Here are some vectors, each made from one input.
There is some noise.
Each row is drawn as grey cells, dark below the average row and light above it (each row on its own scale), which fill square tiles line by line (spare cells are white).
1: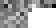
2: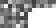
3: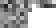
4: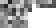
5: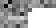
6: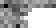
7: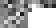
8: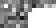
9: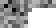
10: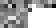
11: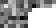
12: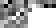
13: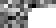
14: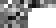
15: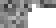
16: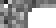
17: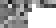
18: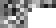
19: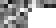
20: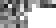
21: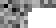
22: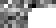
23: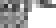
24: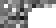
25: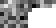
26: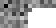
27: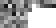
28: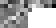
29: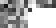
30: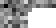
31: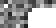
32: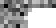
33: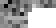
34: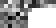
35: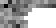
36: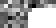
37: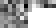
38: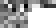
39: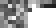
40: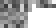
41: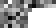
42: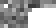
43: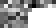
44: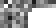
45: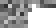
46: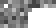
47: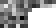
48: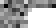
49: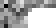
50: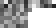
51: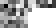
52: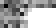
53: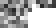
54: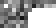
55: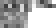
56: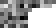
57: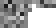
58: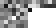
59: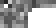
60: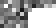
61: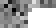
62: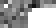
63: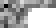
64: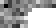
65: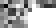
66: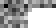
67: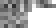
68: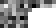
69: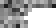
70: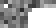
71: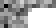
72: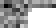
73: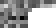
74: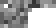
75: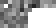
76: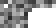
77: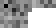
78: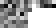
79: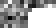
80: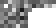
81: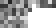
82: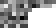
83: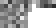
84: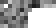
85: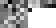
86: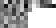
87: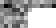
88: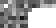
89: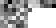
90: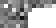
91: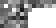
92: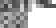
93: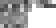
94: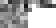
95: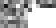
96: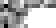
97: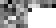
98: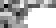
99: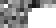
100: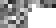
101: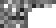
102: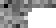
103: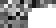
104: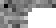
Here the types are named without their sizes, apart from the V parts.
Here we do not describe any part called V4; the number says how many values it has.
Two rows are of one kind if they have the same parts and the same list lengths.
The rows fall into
3 kinds.
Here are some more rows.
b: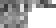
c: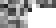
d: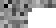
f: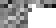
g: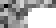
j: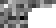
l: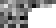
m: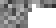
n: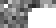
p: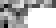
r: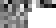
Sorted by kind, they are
b, c, d, f, m, r
g, p
j, l, n

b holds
a node of a tree.
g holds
a fixed value.
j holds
a true/false value and a value of V4.
